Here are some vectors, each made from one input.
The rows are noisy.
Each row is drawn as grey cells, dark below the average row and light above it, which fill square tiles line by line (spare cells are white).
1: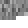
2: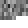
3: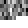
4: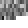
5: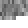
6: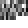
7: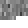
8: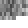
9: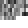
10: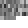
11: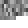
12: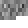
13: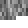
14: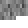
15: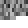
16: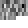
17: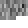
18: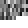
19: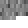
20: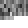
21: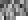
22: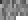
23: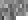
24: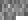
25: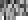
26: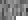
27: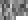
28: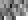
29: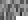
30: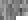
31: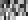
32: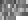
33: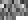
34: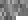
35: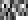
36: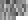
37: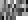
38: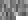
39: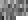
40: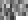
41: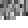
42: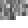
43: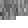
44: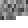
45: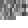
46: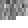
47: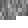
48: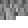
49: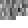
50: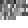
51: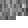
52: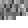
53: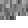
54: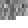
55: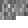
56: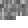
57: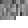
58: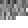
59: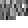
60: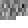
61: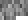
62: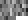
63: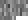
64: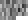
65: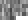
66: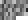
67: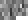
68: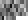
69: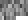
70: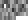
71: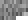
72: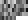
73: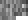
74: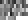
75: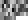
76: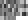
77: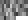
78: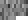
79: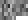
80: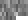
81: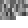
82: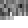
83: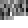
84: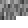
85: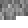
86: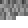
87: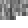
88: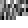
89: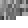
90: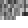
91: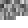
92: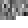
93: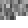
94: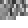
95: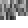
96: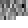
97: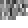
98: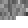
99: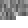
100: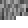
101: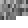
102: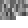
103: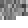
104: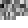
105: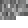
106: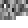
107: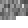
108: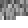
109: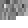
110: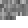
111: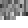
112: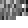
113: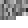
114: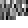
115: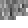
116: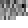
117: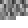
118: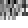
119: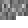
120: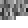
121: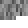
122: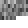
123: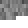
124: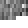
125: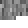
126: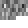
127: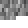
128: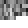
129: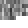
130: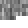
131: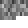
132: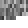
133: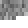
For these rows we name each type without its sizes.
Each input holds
a list of points on a circle.
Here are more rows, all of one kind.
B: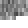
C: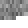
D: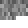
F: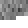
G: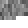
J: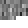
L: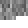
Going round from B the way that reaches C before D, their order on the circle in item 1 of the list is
B, C, F, L, J, D, G.
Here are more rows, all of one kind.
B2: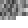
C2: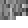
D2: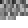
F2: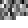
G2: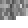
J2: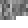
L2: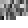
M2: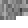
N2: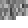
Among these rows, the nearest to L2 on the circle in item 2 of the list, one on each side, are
C2 and M2.
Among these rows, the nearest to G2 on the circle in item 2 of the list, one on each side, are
B2 and M2.
